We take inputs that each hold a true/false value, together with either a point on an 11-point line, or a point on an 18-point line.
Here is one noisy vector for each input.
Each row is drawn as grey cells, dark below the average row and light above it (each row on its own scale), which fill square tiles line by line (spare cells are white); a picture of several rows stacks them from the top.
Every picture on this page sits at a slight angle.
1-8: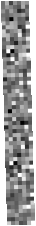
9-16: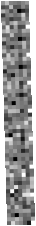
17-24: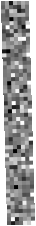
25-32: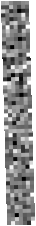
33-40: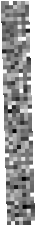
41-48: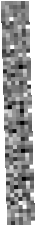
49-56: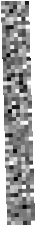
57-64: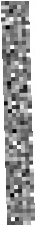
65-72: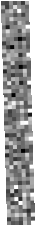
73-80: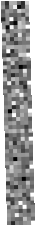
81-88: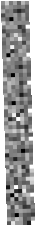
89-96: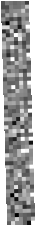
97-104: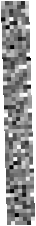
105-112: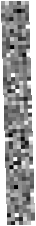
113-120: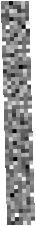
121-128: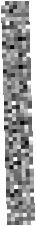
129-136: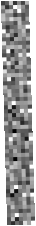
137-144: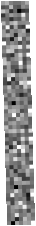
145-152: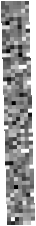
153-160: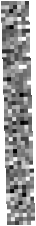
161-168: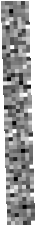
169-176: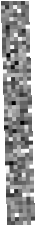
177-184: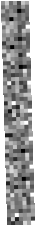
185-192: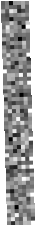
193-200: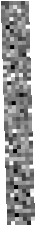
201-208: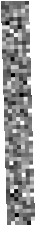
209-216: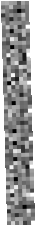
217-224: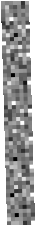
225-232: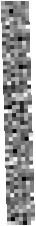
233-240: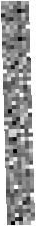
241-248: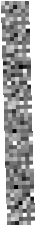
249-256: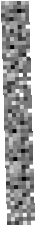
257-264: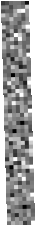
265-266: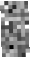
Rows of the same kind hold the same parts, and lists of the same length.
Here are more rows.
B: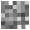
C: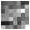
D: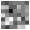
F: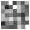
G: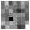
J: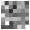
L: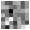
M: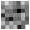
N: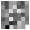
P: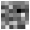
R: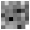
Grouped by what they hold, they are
B, C, D, F, J, L, N
G, M, P, R

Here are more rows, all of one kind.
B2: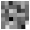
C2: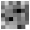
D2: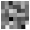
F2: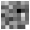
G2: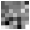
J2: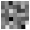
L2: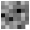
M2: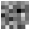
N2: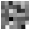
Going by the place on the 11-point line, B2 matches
D2, J2 and N2.
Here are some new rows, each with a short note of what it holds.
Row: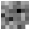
a point on an 11-point line and a true/false value
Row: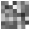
a point on an 18-point line and a true/false value
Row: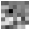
a point on an 18-point line and a true/false value
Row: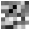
a point on an 18-point line and a true/false value
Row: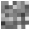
a point on an 18-point line and a true/false value
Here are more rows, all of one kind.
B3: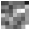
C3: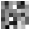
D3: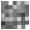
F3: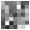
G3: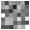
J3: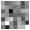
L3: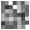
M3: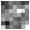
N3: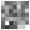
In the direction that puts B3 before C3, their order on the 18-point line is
F3, N3, G3, B3, J3, C3, M3, L3, D3.
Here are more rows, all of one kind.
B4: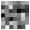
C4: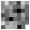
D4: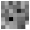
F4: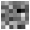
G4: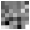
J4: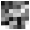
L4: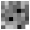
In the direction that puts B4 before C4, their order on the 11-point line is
F4, B4, G4, C4, L4, D4, J4.
